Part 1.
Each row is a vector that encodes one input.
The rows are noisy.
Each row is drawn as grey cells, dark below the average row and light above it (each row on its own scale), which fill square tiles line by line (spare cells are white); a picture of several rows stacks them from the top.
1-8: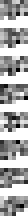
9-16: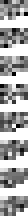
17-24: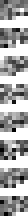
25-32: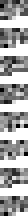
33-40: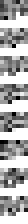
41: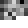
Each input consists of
a point on a 4-point line.
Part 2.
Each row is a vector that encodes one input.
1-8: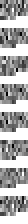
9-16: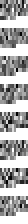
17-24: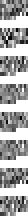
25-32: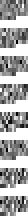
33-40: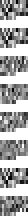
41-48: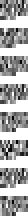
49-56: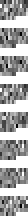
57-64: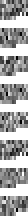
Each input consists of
one of 10 labels.
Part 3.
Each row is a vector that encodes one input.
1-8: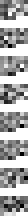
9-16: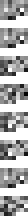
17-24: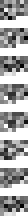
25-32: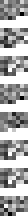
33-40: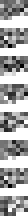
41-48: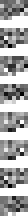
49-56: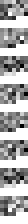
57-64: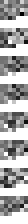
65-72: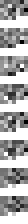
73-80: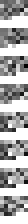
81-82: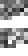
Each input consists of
a point on an 11-point line.
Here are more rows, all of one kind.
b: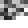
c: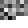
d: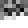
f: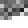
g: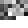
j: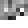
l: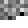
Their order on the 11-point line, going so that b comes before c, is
d, f, b, g, c, l, j.
